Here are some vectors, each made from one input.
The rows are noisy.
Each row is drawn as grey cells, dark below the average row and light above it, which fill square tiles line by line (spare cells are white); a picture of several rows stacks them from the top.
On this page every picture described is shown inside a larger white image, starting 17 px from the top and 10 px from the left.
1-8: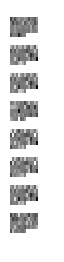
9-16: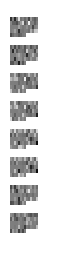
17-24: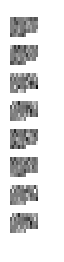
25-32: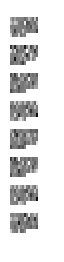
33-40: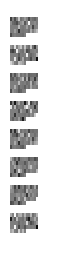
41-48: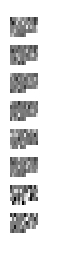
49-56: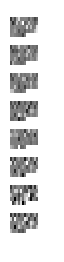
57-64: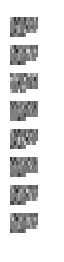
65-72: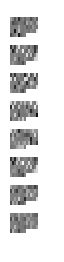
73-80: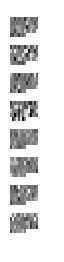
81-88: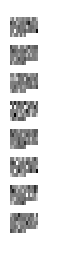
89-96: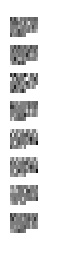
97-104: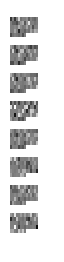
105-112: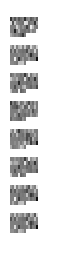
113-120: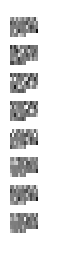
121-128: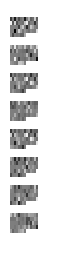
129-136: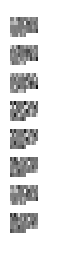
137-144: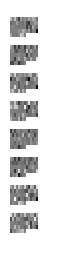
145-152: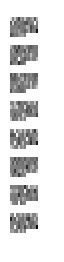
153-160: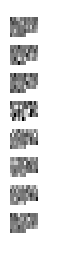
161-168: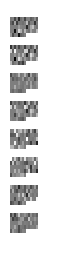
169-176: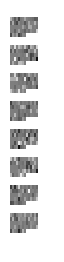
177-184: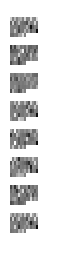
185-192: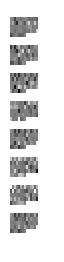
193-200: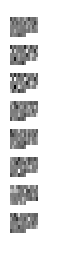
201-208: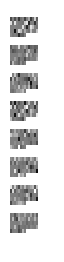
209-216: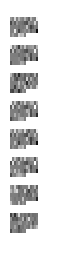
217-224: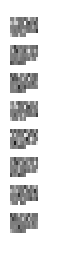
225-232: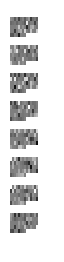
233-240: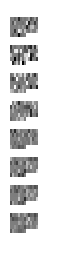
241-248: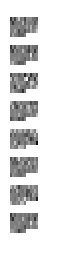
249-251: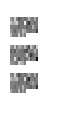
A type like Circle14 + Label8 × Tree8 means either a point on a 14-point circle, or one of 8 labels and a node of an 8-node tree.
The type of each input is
List2(Line9).
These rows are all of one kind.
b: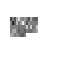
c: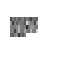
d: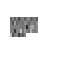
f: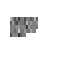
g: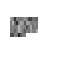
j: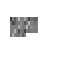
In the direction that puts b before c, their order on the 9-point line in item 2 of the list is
d, b, j, c, f, g.
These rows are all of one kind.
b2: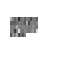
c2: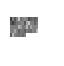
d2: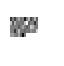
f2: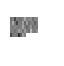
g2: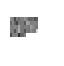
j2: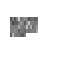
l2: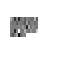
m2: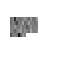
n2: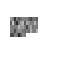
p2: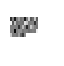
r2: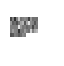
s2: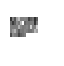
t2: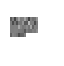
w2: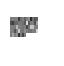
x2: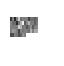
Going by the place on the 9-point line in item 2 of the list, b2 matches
c2, d2, j2 and w2.
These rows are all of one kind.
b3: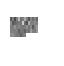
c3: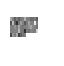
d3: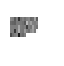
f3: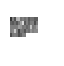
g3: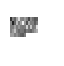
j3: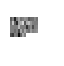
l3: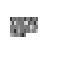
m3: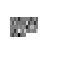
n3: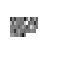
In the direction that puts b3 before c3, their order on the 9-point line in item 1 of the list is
g3, f3, b3, j3, c3, d3, m3, l3, n3.
